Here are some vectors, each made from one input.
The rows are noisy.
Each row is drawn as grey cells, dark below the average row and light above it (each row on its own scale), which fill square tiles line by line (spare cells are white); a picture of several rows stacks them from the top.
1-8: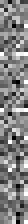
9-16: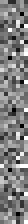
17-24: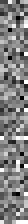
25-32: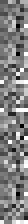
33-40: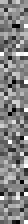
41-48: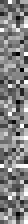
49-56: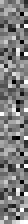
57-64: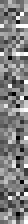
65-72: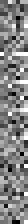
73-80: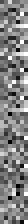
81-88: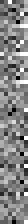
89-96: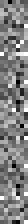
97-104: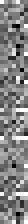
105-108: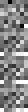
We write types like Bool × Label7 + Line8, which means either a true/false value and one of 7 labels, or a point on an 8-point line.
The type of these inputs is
Line8 + Line11.
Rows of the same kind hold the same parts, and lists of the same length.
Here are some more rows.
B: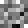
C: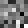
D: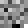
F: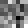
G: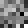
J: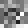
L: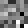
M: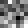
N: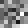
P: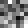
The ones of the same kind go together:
B, C, D, G, L
F, J, M, N, P

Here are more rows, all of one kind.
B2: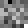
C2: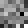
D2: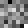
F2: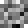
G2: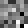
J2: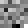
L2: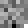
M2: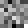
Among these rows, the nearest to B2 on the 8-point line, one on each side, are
D2 and M2.
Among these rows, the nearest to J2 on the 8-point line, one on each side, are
F2 and L2.
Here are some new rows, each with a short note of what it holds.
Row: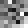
a point on an 11-point line
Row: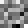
a point on an 8-point line
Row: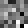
a point on an 8-point line
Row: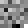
a point on an 8-point line
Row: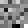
a point on an 8-point line
